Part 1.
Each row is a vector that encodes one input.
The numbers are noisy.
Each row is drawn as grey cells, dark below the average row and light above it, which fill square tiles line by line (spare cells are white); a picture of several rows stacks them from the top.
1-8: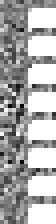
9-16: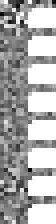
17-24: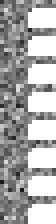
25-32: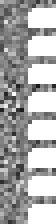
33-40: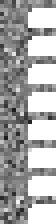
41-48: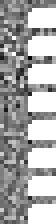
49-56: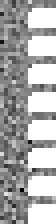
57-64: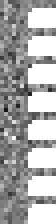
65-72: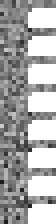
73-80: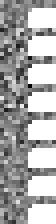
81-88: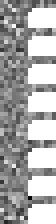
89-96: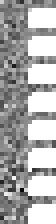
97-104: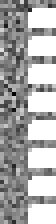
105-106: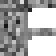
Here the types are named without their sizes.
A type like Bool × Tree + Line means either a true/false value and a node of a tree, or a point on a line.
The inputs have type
List(Circle).
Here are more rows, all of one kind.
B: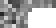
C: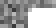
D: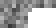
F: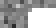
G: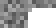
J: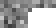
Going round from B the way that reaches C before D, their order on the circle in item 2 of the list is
B, J, F, G, C, D.
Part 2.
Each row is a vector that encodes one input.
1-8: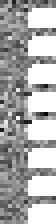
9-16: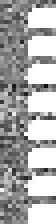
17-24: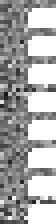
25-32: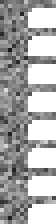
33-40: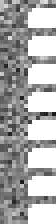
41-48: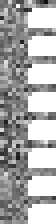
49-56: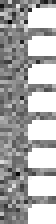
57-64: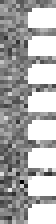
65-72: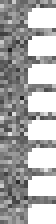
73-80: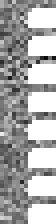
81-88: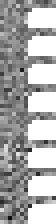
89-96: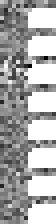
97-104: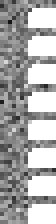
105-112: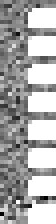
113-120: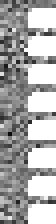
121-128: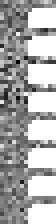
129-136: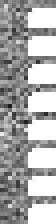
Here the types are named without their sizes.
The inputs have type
Label + Line.
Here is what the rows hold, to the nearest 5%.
About 40% of them hold a label. The rest hold a point on a line.
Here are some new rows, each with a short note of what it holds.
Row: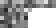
a label
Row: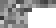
a point on a line
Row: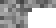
a point on a line
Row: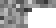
a point on a line
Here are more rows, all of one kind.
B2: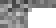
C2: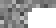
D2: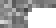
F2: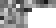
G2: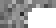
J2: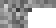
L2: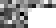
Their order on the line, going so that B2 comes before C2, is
B2, D2, J2, F2, C2, G2, L2.
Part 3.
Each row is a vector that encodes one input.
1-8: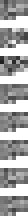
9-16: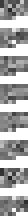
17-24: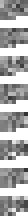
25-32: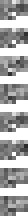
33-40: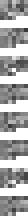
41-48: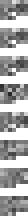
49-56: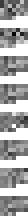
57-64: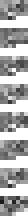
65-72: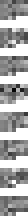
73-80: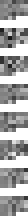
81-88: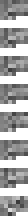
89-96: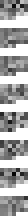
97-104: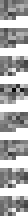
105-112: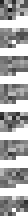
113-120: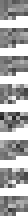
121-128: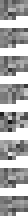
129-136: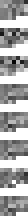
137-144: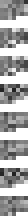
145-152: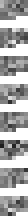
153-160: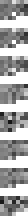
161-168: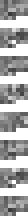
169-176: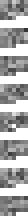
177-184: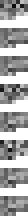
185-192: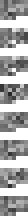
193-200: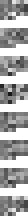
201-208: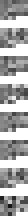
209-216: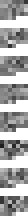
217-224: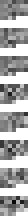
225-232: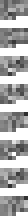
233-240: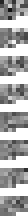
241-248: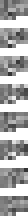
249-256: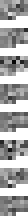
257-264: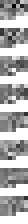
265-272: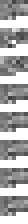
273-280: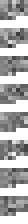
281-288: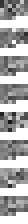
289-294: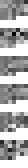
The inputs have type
Line4 + Line13.
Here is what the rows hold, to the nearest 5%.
About 15% of them hold a point on a 4-point line. The rest hold a point on a 13-point line.
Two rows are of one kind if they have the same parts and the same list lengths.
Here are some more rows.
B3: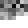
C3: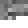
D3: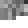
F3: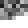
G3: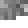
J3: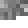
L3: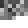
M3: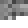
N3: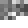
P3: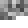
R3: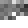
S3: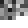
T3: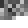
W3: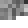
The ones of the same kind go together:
B3, F3, L3, S3, T3
C3, D3, G3, J3, M3, N3, P3, R3, W3

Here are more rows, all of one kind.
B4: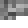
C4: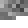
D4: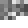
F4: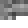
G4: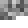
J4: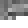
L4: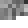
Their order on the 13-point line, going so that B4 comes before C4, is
B4, J4, F4, L4, C4, G4, D4.
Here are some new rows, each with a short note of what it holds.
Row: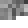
a point on a 13-point line
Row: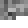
a point on a 13-point line
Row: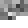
a point on a 13-point line
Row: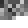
a point on a 4-point line
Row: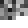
a point on a 4-point line
